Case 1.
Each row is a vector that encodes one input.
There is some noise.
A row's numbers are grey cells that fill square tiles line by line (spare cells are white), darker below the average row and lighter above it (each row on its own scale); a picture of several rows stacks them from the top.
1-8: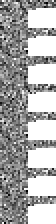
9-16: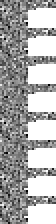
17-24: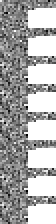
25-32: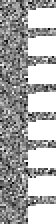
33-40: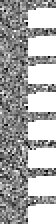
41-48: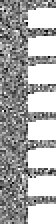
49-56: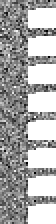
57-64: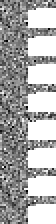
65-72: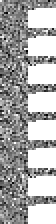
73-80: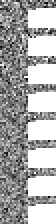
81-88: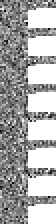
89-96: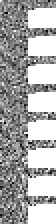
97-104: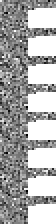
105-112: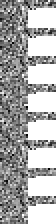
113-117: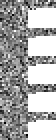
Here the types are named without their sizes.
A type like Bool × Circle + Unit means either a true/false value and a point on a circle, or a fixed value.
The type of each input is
Circle.
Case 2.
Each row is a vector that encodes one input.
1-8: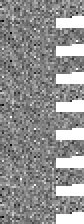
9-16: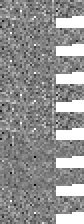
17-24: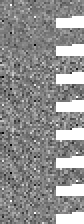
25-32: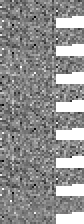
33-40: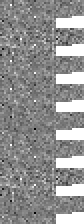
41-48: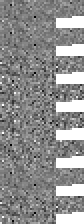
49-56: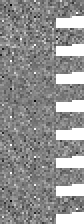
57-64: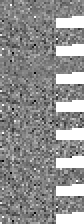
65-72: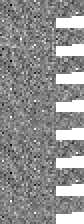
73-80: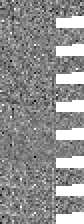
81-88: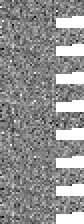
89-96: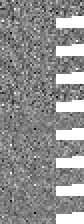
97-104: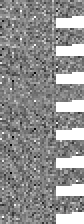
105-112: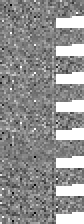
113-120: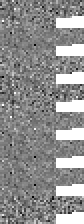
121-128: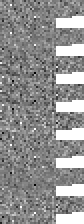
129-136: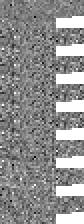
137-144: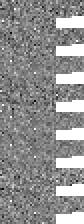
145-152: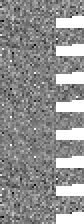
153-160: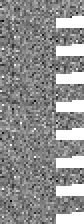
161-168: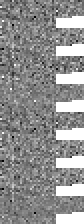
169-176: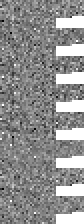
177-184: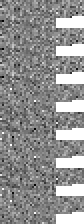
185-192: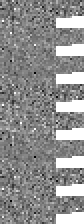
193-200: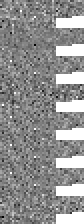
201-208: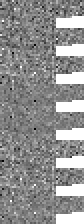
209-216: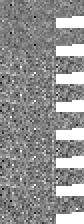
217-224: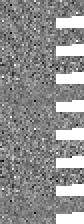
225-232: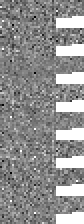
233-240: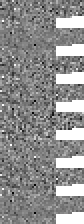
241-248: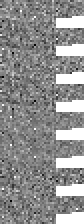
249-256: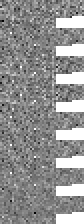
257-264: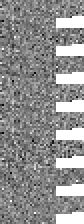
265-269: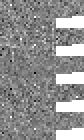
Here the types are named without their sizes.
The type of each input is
Bool × Bool × Bool + Unit.
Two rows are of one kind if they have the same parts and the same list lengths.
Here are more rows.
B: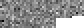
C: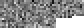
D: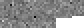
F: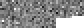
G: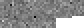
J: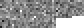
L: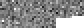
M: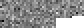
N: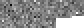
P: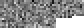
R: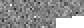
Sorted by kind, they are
B, D, F, G, J, L, M, N, R
C, P

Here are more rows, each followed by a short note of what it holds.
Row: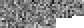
a fixed value
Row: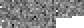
three true/false values
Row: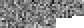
a fixed value
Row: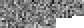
a fixed value
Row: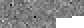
three true/false values
